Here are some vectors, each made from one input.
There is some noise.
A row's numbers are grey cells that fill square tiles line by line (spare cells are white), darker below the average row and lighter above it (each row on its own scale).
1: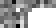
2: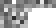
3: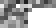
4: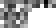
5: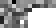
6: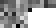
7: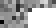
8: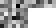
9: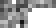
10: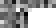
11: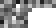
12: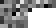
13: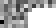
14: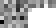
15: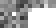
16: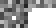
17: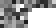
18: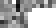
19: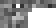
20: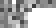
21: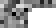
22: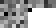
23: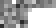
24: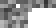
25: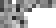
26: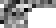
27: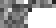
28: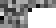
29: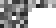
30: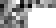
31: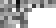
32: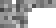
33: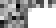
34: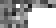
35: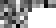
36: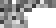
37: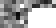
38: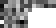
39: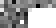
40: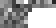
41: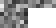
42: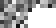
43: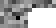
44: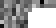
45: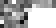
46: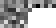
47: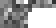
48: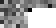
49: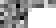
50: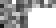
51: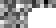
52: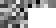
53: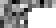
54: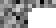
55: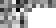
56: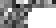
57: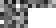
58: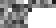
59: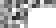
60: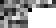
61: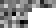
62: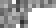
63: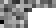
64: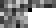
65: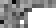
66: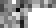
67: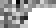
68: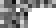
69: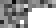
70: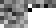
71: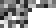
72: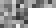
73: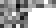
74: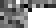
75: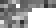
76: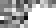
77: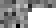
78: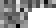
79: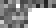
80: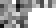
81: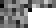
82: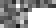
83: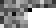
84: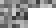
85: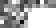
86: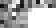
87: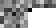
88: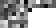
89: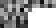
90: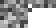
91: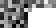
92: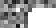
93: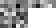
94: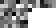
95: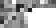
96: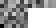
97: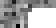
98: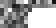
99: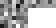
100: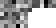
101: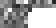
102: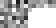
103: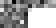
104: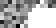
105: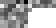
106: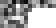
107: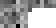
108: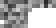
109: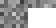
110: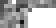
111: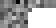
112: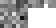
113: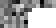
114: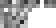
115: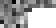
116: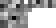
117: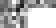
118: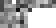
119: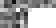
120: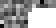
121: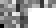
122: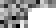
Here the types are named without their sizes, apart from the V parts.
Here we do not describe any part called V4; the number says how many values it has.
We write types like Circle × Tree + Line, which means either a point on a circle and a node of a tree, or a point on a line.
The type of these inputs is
List(Bool × V4).
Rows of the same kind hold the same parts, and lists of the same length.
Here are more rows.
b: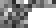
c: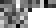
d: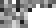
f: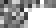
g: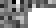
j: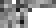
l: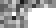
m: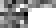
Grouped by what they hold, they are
b
c, g, m
d, f, j, l

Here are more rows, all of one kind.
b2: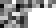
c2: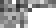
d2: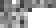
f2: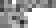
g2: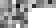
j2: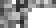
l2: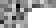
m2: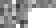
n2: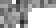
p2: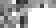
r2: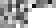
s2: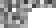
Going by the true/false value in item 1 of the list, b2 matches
j2, n2 and p2.
